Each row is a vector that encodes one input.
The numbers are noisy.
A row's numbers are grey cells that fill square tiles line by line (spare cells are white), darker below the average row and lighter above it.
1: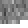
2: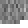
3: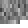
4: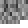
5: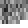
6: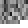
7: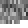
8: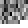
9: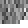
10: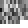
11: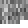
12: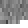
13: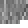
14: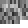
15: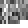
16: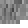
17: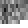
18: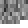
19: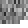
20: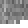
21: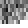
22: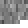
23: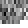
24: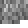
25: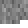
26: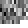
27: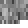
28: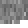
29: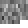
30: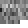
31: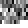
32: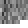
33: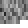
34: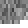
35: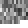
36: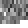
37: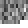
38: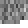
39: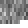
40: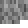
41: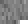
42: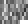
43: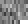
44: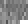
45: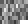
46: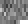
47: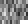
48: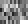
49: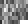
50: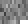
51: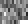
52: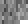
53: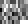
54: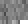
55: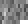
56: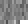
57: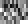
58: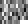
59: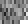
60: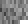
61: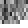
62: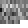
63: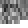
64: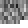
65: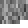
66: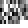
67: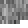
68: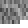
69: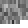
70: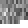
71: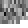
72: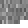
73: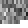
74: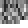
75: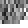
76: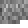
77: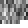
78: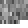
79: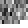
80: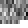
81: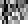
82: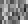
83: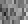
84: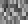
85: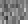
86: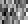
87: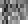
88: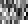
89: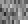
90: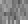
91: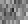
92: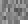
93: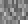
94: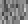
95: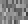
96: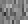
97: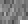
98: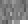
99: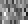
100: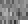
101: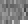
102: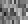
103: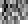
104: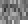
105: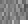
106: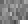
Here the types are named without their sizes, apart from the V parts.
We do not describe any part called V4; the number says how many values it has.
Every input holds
a node of a tree and a value of V4, together with either a fixed value, or a node of a tree.
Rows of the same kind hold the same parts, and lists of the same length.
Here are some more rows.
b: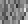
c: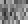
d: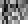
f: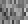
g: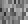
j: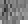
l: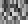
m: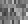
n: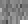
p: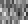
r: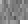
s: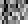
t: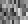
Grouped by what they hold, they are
b, c, d, f, l, r
g, j, m, n, p, s, t

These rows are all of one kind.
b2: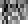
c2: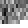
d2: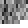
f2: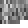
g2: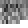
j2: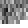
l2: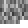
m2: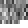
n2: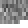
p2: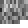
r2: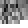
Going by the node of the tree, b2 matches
g2, j2, l2 and m2.
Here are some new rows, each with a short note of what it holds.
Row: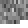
a node of each of two trees and a value of V4
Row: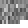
a node of each of two trees and a value of V4
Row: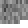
a node of a tree and a value of V4
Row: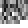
a node of each of two trees and a value of V4
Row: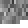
a node of each of two trees and a value of V4
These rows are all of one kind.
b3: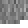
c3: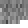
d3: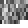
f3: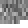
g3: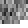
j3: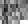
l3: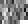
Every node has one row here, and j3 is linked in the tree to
c3 and l3.
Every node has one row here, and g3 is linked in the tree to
f3.
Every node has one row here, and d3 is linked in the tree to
b3 and l3.
